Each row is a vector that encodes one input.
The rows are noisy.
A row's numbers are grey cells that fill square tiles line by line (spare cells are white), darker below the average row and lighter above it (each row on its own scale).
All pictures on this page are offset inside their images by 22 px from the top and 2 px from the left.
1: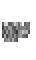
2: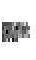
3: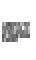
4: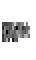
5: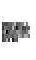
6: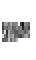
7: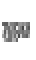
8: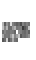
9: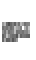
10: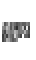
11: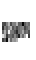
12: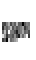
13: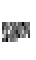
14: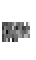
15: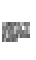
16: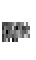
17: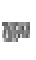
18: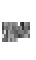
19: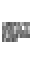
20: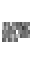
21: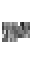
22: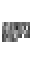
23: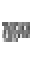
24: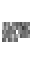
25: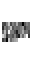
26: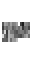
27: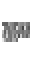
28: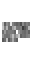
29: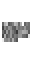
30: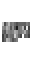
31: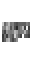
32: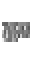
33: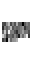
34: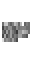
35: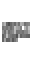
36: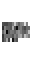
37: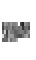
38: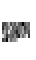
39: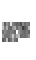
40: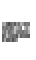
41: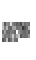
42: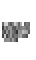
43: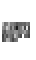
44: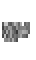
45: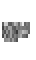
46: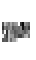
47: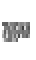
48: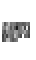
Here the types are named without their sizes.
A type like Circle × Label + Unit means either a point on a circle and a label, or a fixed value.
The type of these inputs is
Label.
